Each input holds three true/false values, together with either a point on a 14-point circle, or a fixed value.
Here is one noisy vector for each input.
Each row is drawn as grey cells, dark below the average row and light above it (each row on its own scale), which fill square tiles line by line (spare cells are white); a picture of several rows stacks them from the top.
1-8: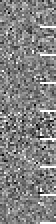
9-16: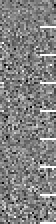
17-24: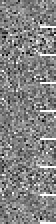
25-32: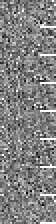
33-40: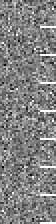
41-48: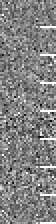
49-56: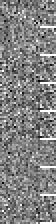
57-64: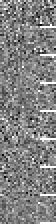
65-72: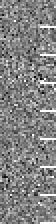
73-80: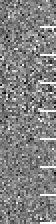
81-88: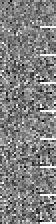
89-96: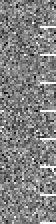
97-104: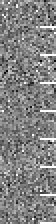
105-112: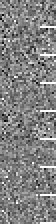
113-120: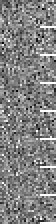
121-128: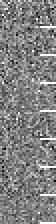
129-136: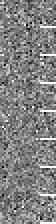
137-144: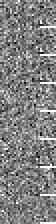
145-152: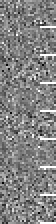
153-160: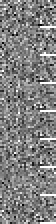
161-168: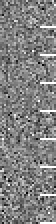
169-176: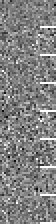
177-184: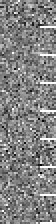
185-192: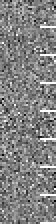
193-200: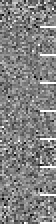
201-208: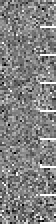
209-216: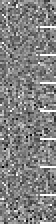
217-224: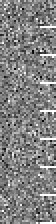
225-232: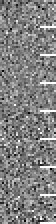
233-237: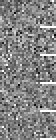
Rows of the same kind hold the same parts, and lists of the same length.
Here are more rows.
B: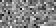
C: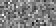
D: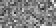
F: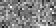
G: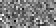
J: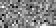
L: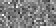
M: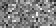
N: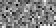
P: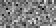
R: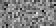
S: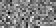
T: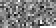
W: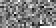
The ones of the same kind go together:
B, D, F, J, M, N, P, R, S
C, G, L, T, W

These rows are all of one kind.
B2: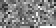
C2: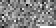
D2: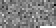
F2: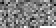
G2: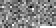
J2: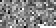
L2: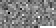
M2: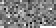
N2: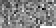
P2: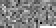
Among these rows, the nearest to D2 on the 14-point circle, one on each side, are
B2 and M2.
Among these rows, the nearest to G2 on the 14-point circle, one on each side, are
C2 and P2.
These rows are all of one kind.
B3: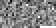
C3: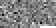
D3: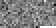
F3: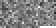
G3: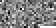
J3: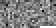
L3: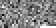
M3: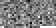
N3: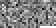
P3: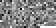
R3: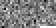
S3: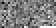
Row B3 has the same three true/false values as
M3 and S3.
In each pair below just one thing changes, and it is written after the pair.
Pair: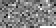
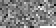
one of the three true/false values
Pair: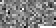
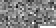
one of the three true/false values
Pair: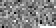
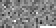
one of the three true/false values
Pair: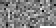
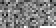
one of the three true/false values
